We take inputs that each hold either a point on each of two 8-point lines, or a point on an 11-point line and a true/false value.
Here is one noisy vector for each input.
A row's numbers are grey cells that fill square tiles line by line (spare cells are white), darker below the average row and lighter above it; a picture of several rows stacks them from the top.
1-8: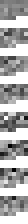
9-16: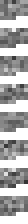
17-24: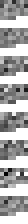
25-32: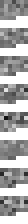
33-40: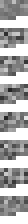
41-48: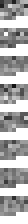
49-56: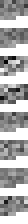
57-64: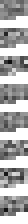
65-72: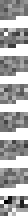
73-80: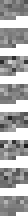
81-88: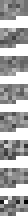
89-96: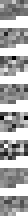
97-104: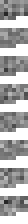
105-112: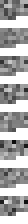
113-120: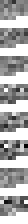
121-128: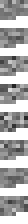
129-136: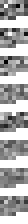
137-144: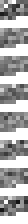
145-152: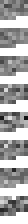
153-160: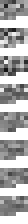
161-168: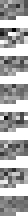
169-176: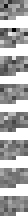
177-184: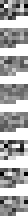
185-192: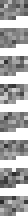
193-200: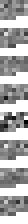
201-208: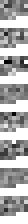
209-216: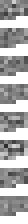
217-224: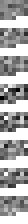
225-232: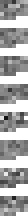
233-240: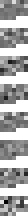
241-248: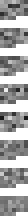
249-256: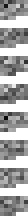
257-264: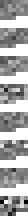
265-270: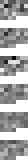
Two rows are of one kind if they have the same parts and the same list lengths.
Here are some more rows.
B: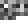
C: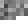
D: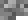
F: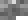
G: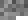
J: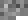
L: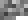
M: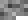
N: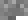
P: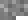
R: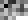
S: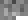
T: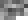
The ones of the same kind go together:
B, C, L
D, F, G, J, M, N, P, R, S, T

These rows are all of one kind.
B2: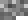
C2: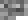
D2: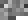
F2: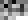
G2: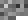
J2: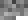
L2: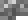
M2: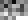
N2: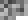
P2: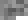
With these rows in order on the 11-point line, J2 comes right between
G2 and L2.
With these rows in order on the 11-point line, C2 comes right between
F2 and L2.
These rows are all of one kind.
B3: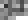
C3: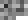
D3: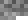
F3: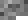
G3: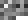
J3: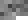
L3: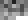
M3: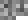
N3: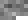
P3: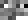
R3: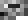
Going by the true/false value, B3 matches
C3, M3 and P3.
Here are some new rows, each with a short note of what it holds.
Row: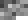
a point on each of two 8-point lines
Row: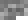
a point on an 11-point line and a true/false value
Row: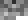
a point on an 11-point line and a true/false value
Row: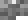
a point on an 11-point line and a true/false value
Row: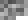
a point on an 11-point line and a true/false value
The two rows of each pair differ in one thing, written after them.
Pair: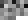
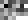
the place on the 11-point line
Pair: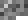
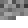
the place on the 11-point line
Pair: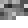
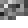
the place on the 11-point line
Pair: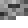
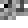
the true/false value
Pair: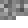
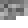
the place on the 11-point line
